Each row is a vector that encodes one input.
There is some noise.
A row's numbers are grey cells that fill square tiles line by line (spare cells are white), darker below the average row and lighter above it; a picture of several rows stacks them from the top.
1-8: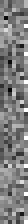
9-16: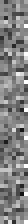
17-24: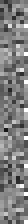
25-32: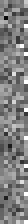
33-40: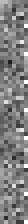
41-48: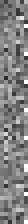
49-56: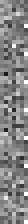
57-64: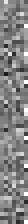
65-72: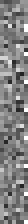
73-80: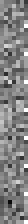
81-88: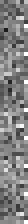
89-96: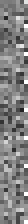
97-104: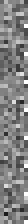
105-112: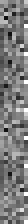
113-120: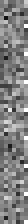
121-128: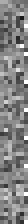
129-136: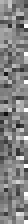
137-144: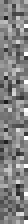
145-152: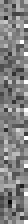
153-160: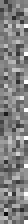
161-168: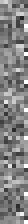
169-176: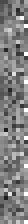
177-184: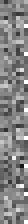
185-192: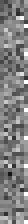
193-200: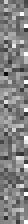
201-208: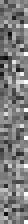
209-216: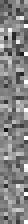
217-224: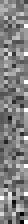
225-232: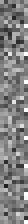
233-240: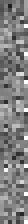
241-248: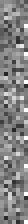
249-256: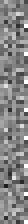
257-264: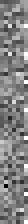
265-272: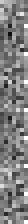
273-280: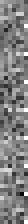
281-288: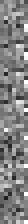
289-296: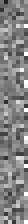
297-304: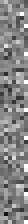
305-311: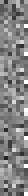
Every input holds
either a node of each of three 10-node trees, or three true/false values.
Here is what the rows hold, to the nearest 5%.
About 50% of them hold a node of each of three 10-node trees. The rest hold three true/false values.
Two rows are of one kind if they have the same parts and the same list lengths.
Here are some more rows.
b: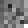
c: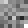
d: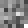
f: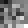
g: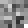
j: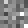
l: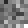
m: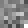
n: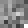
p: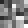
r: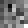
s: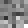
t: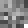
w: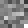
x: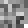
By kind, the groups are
b, f, l, p, r, s
c, d, g, j, m, n, t, w, x

